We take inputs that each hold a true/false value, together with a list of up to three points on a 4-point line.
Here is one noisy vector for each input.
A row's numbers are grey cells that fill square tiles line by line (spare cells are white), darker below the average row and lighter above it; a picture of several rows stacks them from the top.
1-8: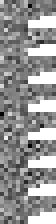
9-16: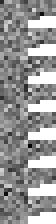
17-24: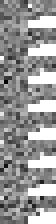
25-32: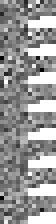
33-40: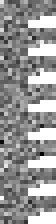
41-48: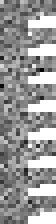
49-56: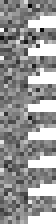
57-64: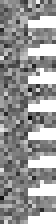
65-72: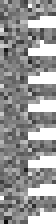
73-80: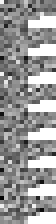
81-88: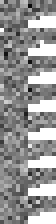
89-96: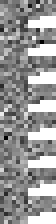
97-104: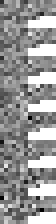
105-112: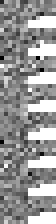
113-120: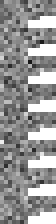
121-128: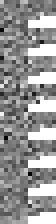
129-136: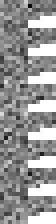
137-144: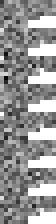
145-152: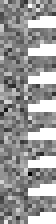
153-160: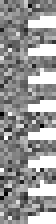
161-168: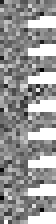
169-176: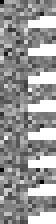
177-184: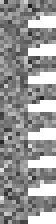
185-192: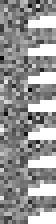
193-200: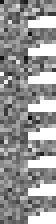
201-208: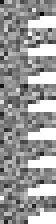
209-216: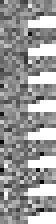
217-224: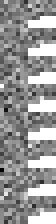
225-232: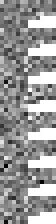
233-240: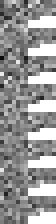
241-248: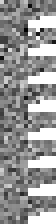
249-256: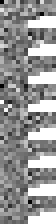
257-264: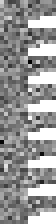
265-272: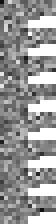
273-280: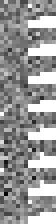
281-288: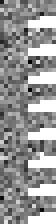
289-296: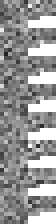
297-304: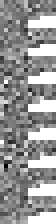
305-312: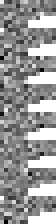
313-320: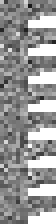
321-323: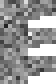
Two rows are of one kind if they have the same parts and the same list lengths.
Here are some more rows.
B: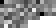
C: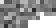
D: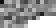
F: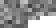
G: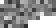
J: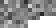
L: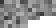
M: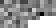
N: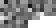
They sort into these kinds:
B, F, G
C, D, J
L, M
N

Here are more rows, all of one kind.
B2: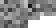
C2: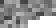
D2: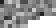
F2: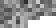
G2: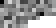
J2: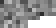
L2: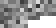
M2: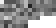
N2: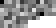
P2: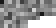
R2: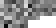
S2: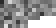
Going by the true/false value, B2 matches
M2 and R2.
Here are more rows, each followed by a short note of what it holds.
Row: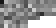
a true/false value, together with a list of three items
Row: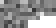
a true/false value, together with a list of two items
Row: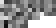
a true/false value, together with the empty list
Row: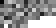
a true/false value, together with a list of three items
